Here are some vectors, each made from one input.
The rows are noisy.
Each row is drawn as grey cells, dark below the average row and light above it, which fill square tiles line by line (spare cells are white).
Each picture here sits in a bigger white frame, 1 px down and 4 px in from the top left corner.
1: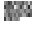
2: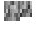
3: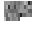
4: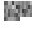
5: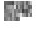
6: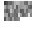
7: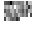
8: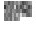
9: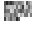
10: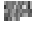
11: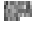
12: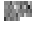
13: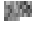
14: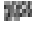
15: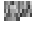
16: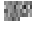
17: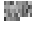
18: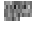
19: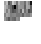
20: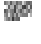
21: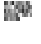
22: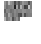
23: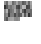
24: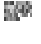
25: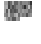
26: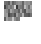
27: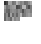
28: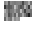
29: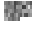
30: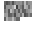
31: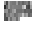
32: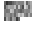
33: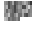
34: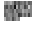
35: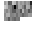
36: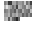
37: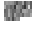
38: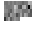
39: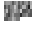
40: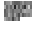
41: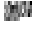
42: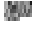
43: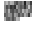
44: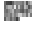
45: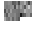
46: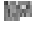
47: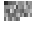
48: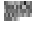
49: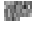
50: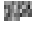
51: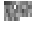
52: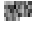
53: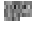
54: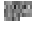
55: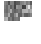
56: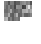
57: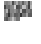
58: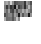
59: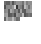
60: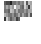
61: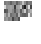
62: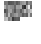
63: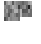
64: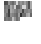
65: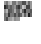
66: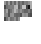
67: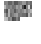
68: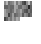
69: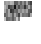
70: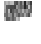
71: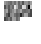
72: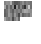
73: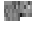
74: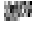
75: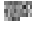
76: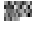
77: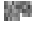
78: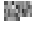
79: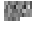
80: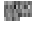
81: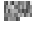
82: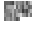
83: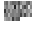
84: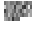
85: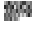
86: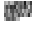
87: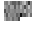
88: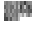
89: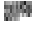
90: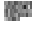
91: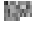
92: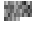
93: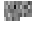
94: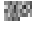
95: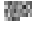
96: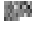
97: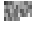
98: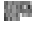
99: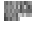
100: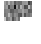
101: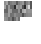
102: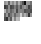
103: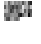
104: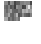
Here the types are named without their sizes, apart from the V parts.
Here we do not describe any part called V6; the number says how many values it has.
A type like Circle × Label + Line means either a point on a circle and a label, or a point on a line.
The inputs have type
Line × (Line + V6).
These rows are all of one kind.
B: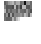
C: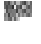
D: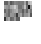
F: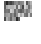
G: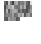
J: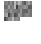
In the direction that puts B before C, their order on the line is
G, D, B, J, C, F.
